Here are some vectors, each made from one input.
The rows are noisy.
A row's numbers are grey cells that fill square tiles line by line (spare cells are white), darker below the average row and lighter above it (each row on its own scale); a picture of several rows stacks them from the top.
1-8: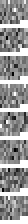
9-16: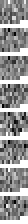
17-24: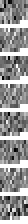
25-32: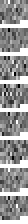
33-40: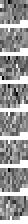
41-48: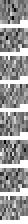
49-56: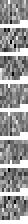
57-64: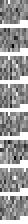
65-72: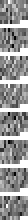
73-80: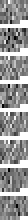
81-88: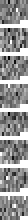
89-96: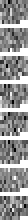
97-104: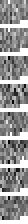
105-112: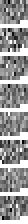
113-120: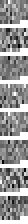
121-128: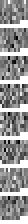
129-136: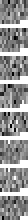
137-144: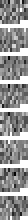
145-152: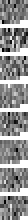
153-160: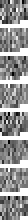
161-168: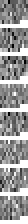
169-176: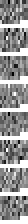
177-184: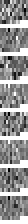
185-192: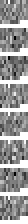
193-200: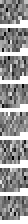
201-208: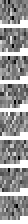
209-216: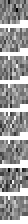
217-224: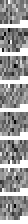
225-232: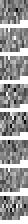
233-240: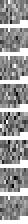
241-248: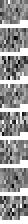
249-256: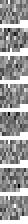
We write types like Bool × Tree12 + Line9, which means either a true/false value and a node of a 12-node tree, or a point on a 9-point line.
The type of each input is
List2(Circle13).
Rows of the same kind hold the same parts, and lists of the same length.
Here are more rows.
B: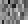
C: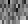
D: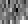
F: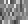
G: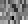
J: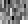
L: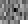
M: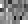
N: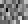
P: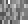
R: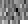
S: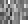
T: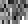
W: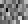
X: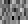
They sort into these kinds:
B, C, D, G, J, L, M, R, T, X
F, P, S
N, W

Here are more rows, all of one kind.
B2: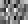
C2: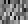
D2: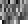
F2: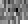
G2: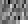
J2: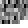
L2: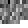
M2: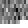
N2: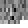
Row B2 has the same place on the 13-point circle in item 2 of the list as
F2 and M2.
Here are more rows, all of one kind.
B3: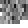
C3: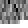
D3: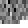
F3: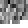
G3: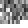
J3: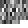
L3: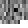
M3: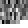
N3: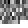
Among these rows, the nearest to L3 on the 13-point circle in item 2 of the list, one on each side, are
D3 and N3.
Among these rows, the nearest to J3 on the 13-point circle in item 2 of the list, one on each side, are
B3 and N3.
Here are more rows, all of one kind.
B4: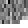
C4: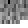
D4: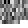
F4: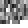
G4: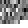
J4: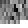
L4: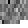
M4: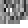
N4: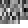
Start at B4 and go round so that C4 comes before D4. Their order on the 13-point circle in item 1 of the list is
B4, C4, M4, F4, L4, G4, D4, N4, J4.
